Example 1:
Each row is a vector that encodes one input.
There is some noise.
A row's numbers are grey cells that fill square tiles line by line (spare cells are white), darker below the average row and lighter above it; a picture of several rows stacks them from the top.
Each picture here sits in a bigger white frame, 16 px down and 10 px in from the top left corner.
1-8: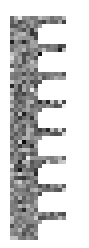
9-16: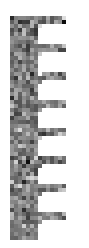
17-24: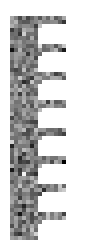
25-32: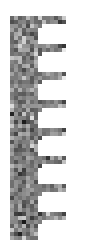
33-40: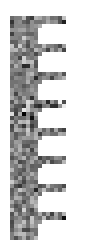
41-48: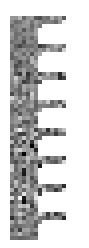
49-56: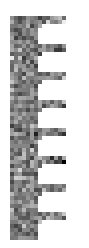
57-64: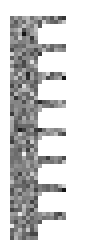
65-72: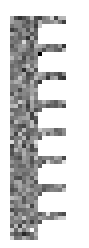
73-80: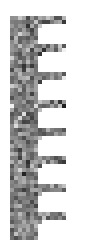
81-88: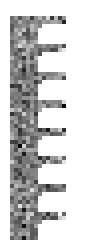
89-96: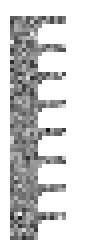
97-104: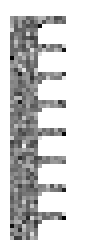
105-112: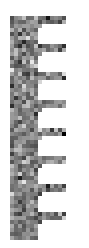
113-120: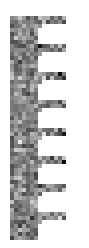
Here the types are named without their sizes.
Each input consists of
a node of each of two trees, together with either a point on a circle, or a fixed value.
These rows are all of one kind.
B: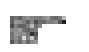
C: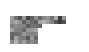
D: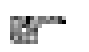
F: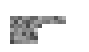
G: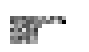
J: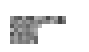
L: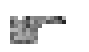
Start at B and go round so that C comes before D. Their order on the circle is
B, J, C, D, L, F, G.
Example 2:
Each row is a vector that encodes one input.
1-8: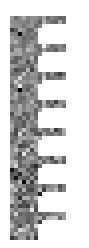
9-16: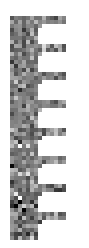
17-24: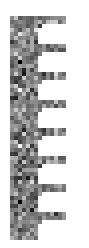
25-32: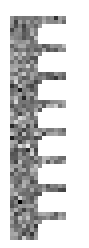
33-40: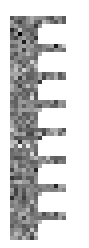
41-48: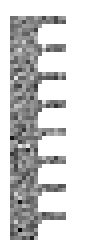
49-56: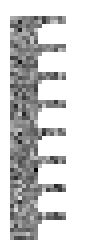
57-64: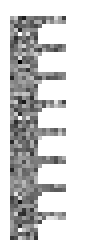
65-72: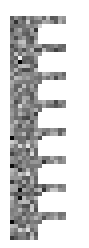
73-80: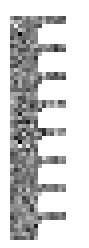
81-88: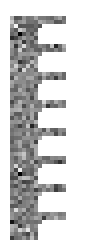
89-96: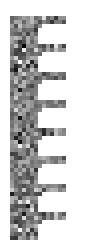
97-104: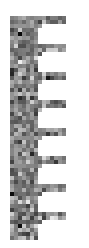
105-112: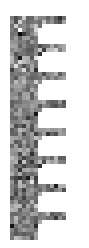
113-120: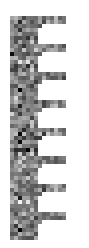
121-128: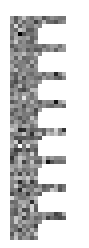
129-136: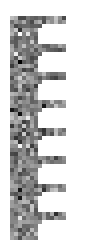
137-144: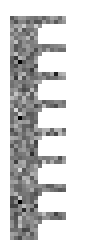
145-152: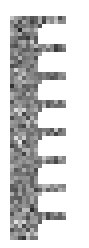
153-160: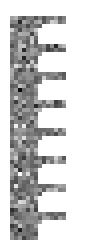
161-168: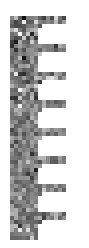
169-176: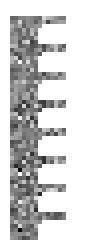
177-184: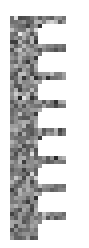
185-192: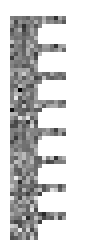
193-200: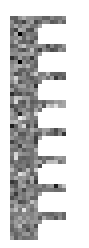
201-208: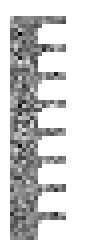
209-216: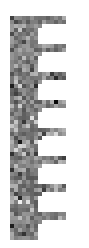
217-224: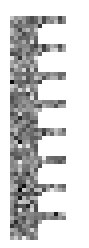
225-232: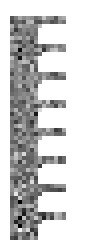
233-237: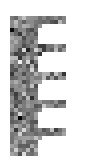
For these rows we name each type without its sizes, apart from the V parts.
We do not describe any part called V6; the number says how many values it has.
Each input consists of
either a point on a circle and a node of a tree, or a value of V6.
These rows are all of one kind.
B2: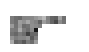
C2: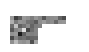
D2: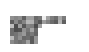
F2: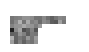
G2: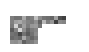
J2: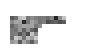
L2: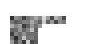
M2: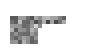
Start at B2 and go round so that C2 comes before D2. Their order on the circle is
B2, C2, G2, F2, J2, D2, L2, M2.
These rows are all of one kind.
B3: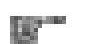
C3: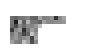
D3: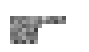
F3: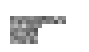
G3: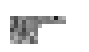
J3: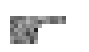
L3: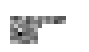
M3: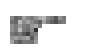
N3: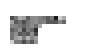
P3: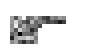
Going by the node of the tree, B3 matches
J3 and M3.
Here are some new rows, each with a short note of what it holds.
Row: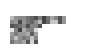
a value of V6
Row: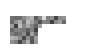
a point on a circle and a node of a tree
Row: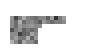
a point on a circle and a node of a tree
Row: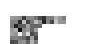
a value of V6
